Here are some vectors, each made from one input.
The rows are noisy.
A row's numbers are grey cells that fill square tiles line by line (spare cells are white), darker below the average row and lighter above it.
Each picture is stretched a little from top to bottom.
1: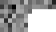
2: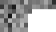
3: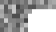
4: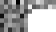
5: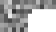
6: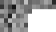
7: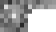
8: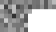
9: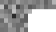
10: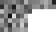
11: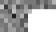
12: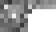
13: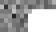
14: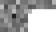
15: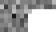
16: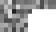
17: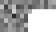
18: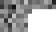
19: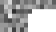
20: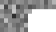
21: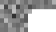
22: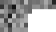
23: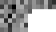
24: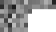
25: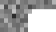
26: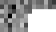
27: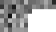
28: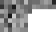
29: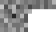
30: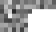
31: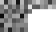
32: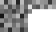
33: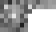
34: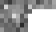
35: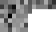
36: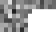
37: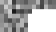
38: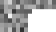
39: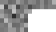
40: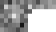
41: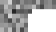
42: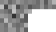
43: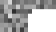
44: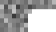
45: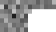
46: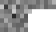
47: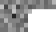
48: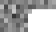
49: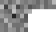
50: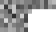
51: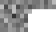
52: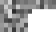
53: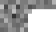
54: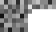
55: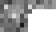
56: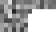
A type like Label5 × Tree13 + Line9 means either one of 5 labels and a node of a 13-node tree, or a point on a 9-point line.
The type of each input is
Label5.
